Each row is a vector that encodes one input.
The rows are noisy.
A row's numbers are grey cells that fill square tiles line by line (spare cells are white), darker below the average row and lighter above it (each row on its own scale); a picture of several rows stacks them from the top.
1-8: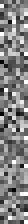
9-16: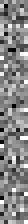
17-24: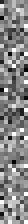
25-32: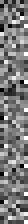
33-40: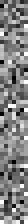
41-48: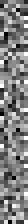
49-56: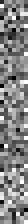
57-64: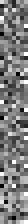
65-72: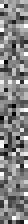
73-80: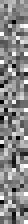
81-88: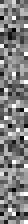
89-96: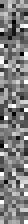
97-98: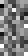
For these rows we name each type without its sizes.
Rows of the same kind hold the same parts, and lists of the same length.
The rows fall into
2 kinds.
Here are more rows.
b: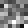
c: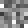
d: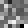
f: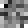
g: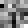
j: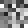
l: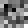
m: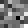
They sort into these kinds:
b, c, d, j, m
f, g, l

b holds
a label and a true/false value.
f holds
a point on a line and a true/false value.
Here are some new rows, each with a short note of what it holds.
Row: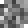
a point on a line and a true/false value
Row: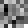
a point on a line and a true/false value
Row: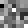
a point on a line and a true/false value
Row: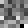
a point on a line and a true/false value
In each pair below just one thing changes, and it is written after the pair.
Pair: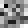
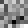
the place on the line
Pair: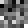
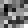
the true/false value
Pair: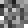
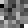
the place on the line
